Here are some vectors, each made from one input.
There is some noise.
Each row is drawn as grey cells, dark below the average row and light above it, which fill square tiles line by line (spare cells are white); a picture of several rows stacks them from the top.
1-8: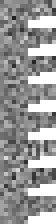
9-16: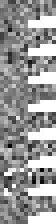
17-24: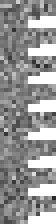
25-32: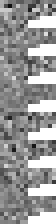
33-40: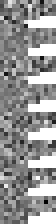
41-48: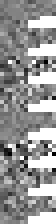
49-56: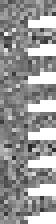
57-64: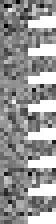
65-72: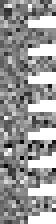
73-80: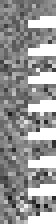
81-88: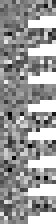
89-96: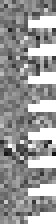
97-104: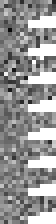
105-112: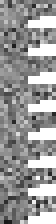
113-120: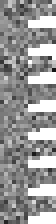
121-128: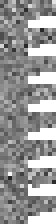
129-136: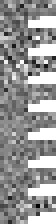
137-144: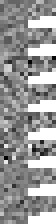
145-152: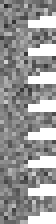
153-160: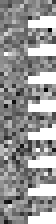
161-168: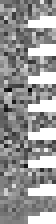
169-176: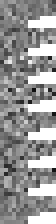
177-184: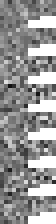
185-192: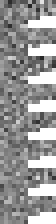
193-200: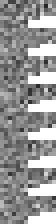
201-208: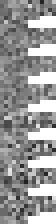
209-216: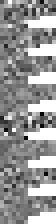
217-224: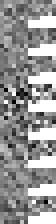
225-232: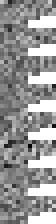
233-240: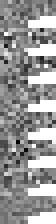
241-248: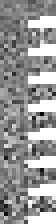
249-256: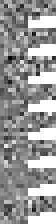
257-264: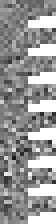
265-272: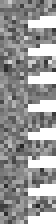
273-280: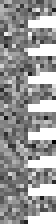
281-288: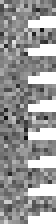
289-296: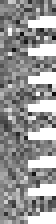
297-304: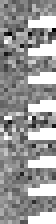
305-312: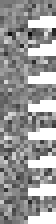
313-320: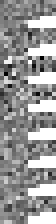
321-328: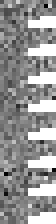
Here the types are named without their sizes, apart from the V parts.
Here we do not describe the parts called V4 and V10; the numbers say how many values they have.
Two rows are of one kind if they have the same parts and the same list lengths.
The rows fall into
3 kinds.
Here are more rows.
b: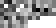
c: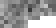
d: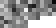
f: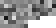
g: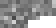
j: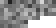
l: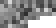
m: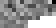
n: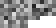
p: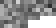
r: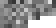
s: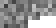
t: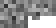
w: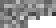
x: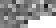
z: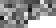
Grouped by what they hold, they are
b, f, j, x, z
c, d, l
g, m, n, p, r, s, t, w

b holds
a point on a circle, a point on a line and a value of V10.
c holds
a point on a line, a node of a tree and a value of V10.
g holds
a value of V4 and a value of V10.
